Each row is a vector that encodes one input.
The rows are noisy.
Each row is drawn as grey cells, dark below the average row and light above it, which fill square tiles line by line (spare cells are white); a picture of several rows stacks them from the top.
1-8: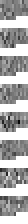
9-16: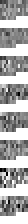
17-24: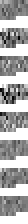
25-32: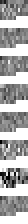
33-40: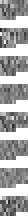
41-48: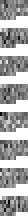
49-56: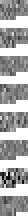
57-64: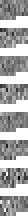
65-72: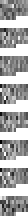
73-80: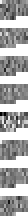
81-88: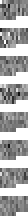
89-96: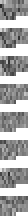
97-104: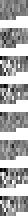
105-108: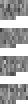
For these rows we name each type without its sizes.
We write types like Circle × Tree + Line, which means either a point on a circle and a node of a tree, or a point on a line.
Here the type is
(Bool × Bool × Bool × Bool + Unit) × Label × Label.
